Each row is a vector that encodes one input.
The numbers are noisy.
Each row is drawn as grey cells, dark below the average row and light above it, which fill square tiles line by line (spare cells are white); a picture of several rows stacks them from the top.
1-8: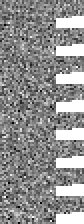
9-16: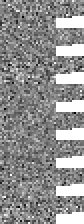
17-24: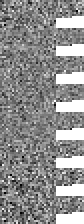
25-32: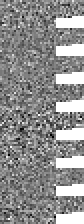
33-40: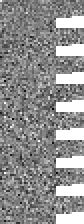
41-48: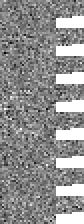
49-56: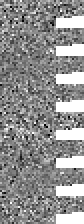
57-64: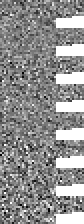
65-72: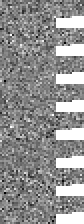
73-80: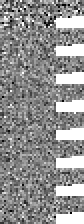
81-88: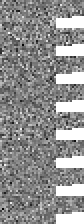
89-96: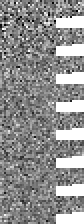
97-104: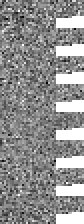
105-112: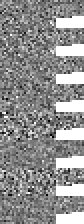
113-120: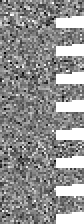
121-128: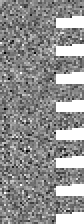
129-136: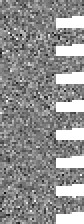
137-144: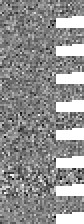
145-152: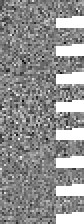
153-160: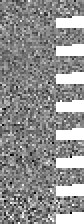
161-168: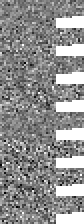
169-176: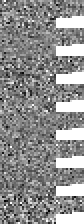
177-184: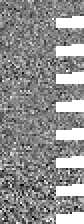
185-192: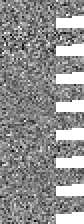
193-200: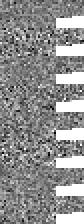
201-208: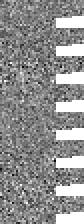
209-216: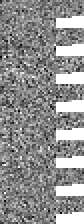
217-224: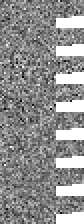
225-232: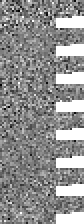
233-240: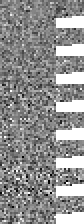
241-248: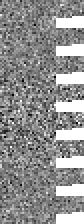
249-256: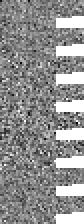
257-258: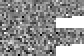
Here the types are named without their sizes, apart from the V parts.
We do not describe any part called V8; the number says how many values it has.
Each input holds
a value of V8, together with a list of items, each either a label, or a point on a line.
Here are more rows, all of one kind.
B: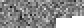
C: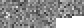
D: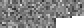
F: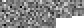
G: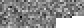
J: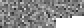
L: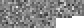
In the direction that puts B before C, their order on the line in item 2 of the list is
D, G, B, C, J, L, F.
